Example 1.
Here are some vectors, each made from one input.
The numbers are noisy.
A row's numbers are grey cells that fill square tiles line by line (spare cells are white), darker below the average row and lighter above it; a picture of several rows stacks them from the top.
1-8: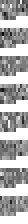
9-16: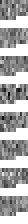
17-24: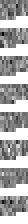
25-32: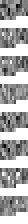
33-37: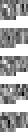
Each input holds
a point on a 4-point line and a true/false value.
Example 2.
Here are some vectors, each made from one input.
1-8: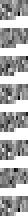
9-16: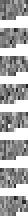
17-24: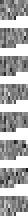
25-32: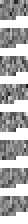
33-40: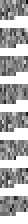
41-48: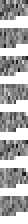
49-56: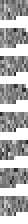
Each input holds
either a point on a 6-point line, or three true/false values.
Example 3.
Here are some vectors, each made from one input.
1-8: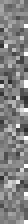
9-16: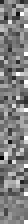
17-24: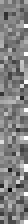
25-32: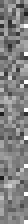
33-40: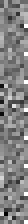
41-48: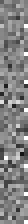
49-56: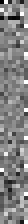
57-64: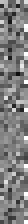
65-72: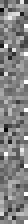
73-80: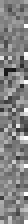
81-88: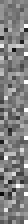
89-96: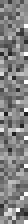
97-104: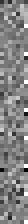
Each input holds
either a point on an 8-point circle, or a point on a 10-point line.
